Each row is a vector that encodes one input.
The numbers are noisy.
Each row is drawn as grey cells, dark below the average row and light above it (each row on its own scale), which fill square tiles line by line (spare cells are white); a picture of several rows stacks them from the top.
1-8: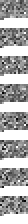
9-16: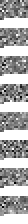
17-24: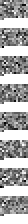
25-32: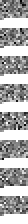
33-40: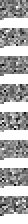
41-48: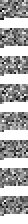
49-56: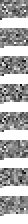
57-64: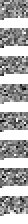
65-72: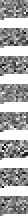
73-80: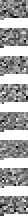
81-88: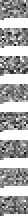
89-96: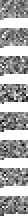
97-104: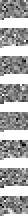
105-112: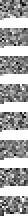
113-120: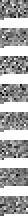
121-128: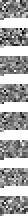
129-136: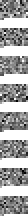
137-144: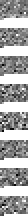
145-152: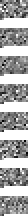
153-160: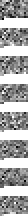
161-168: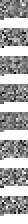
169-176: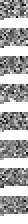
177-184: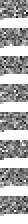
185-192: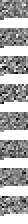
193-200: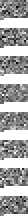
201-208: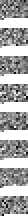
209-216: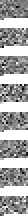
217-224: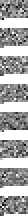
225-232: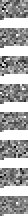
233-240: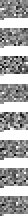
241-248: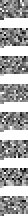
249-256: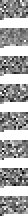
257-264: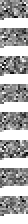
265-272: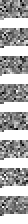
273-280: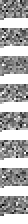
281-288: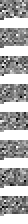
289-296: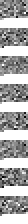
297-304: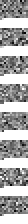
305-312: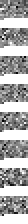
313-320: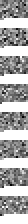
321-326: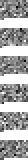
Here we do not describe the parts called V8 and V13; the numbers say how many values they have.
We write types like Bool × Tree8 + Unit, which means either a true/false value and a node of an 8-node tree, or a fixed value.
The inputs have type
Bool × (Label7 × V8 × V13 + Unit).
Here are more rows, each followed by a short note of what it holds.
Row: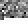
one of 7 labels, a true/false value, a value of V8 and a value of V13
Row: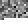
a true/false value
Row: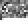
one of 7 labels, a true/false value, a value of V8 and a value of V13
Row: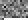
one of 7 labels, a true/false value, a value of V8 and a value of V13
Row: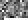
one of 7 labels, a true/false value, a value of V8 and a value of V13
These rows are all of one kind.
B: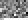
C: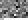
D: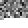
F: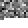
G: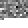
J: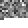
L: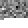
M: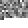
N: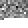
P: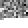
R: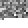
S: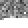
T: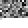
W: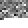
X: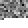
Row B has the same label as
N, P, R and W.
